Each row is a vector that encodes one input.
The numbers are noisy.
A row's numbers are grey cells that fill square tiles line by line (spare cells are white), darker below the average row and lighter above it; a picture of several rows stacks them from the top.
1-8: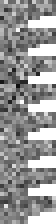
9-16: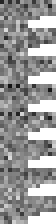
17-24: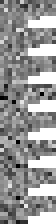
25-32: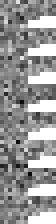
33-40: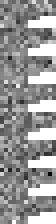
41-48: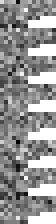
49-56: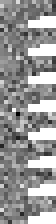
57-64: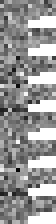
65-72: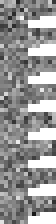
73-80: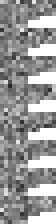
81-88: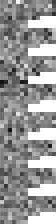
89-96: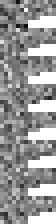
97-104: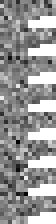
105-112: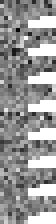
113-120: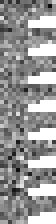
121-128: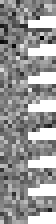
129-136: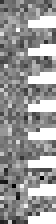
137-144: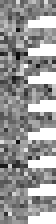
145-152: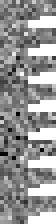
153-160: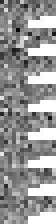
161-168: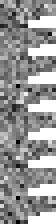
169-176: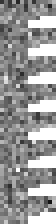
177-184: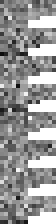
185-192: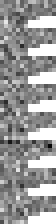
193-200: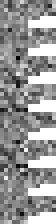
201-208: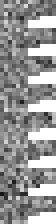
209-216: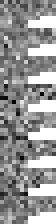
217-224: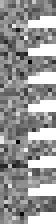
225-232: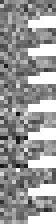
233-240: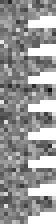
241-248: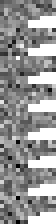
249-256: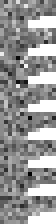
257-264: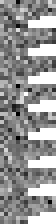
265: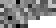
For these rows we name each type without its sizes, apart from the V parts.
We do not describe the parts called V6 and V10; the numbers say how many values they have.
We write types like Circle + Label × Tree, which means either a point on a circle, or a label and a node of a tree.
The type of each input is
Circle + (Tree + V6) × V10 + Unit.
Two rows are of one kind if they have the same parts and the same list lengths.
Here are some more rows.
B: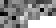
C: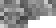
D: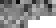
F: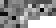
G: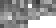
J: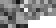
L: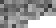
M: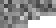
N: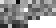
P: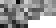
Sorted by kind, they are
B, F
C
D, G, L, M
J, N, P

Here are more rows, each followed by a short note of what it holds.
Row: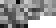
a point on a circle
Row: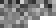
a value of V6 and a value of V10
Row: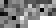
a fixed value
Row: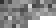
a value of V6 and a value of V10
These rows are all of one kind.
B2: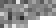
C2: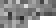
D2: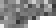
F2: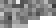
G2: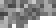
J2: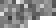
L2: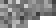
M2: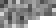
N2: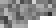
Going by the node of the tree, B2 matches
C2 and M2.
